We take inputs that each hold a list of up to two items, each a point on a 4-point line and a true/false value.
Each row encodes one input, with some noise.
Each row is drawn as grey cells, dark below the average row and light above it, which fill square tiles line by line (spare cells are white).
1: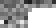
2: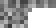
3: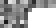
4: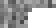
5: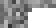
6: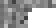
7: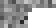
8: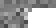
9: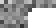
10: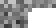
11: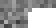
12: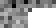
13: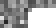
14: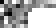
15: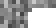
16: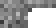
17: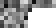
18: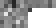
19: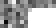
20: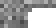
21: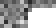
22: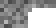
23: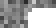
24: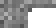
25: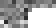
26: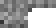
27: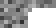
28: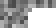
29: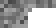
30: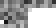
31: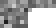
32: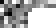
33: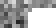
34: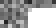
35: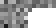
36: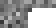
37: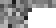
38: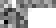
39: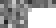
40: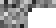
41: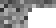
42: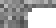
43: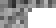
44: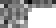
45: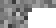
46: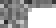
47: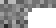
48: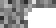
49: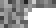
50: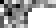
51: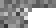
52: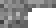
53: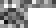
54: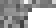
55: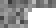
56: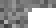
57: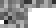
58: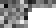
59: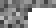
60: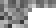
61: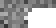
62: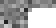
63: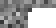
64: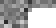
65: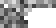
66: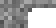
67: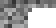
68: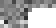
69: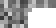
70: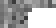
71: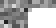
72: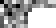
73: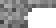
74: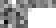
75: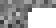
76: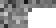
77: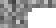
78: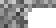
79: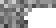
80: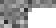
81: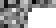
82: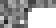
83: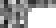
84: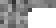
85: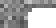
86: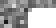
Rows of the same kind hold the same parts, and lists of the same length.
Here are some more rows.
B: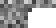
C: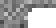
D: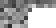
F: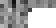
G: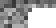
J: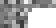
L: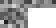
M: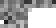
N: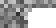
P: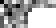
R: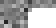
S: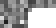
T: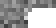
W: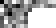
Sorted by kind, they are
B, C, D, F, G, J, N, T
L, M, R, S
P, W

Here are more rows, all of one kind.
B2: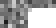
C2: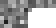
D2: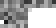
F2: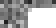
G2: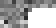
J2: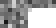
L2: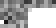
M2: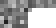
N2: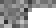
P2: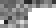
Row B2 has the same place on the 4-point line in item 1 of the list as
C2, J2 and M2.
